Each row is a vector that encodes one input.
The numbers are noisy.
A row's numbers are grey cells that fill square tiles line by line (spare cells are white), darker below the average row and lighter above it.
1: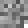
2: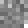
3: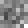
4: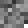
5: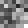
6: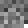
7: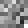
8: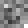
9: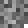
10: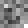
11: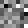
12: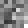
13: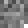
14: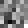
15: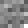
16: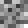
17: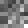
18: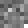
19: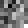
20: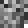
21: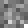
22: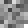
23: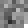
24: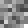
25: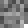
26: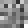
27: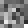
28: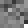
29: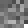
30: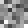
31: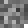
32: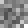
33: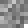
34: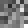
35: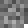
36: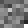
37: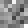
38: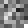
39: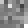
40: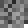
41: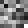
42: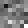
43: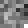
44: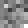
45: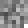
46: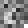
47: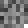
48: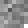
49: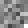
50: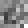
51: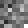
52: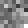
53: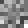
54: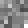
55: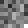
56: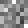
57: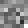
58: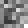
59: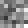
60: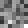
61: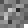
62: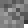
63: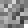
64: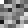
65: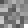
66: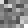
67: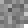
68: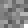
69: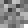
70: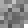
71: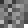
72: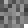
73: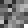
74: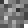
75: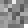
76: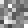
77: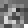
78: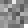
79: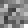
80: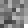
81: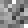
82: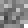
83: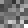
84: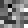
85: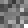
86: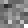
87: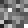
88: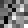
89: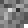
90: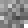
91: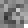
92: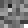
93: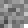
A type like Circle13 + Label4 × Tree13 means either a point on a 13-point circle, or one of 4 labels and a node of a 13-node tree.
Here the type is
(Line5 + Line6) × Tree8.
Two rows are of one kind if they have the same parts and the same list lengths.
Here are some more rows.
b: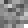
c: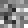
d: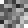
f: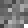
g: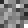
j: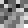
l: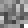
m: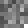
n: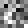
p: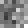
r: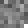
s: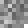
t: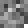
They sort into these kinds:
b, c, d, j, l, p, s
f, g, m, n, r, t

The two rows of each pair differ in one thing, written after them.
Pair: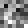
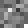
the place on the 6-point line
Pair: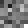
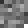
the place on the 6-point line
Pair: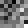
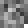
the node of the tree
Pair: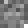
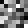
the place on the 6-point line
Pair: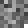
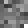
the node of the tree
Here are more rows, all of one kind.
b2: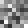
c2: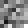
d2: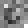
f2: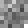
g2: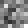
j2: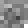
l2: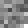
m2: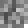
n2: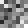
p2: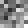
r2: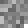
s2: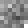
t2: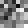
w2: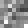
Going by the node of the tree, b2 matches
d2, g2, l2 and w2.
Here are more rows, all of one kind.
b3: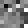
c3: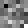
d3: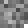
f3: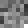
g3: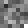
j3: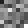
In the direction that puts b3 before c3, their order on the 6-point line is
j3, b3, c3, g3, d3, f3.
